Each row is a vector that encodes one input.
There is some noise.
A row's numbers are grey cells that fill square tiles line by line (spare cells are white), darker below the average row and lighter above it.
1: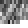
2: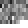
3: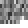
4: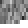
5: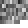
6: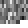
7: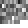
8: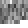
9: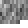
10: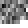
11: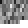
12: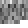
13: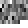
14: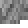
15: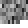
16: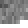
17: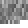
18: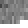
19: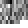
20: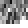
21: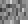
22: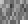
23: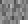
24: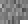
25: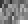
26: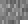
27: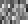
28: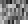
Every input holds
a point on a 5-point line.
